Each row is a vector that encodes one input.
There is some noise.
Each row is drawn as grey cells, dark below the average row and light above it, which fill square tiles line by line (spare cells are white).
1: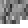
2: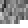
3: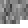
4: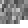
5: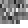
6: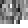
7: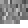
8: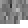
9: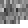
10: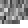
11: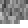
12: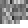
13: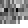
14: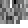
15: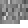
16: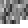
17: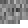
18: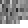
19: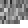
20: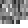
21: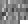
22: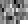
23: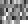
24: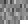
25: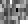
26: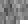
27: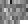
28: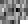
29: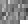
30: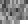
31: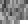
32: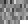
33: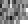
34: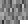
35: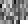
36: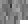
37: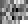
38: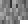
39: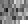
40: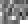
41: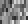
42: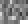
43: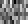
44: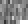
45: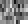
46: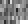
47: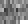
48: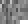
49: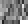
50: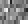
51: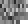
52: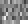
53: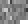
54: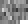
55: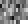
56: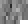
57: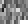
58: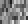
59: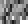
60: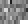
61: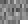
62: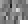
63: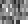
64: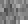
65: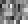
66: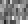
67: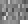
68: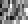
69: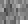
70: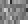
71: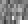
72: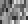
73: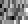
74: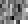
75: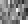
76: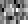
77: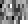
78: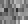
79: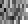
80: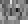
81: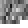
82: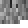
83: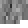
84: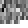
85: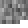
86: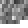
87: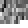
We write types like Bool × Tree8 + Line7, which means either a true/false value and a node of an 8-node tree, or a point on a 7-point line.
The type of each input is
Bool × Line9.
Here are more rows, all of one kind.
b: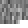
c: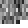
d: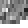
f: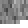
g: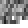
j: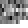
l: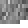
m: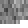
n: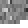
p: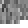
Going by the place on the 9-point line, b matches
g and j.
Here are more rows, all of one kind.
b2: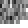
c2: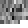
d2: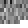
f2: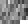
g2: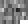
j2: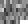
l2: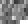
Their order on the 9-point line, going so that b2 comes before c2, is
l2, b2, j2, g2, c2, d2, f2.
